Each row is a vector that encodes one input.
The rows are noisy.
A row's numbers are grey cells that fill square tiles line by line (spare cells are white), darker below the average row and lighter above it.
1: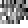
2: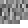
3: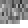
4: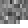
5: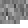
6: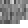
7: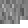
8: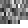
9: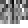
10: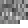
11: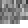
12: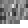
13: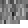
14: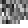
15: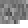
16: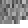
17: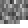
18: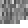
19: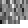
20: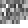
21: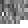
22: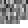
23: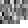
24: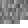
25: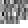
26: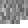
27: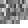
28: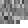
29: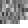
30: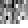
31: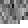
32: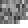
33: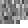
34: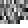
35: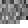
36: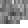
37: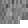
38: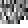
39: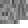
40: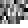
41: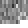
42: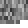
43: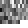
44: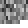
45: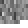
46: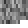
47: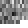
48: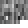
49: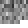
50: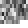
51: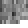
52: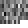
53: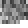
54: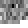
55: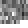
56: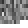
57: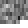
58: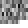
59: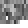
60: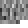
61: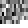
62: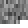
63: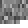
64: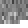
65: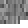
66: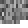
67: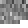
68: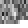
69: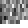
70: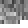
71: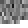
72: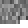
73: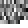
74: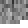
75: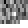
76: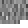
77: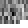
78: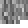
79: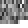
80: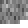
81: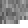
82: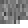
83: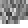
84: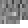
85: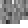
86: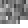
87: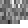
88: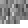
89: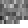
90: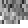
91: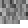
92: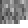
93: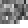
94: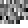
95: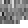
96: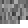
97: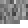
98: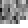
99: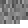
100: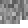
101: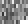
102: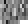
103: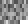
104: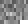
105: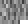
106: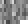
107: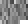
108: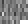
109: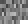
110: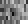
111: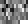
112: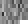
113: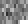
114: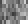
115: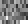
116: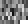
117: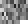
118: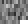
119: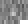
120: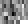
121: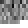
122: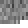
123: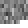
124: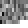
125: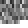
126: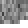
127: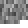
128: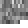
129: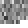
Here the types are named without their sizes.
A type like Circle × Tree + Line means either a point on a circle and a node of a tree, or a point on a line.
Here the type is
List(Line).
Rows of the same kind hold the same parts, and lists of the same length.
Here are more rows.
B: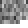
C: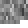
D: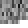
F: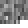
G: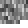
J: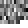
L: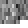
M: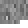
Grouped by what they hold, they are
B, D, F, L
C, M
G
J

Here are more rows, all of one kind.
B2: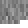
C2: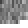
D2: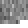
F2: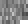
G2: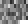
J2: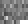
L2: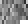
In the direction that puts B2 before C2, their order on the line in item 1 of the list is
L2, D2, F2, B2, J2, G2, C2.
